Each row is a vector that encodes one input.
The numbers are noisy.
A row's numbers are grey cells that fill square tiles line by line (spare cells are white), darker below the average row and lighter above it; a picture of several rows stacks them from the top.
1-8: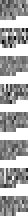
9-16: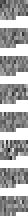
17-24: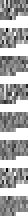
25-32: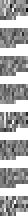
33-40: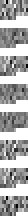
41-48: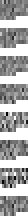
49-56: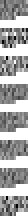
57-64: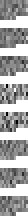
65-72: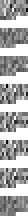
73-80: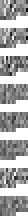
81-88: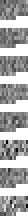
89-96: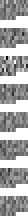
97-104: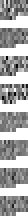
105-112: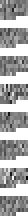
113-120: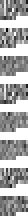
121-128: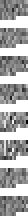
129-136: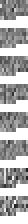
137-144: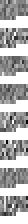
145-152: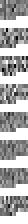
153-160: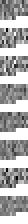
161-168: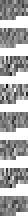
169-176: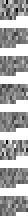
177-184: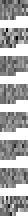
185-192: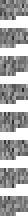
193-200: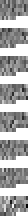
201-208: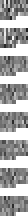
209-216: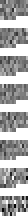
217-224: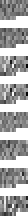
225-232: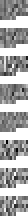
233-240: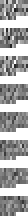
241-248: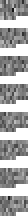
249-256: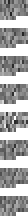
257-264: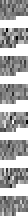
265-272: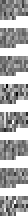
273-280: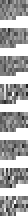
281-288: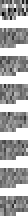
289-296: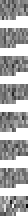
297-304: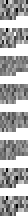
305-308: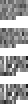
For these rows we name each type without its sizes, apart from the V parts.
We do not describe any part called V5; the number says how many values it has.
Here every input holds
either a point on a circle, or a fixed value, or two labels and a value of V5.
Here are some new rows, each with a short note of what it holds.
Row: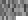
two labels and a value of V5
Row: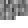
two labels and a value of V5
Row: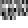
a fixed value
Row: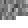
two labels and a value of V5
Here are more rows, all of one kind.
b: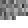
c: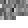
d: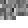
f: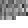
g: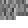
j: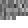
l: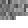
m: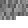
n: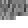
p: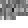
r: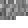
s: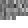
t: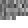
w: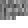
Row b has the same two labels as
f, j, s and t.
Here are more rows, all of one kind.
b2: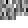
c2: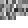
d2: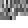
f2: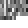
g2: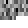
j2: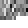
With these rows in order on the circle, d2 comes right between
f2 and g2.
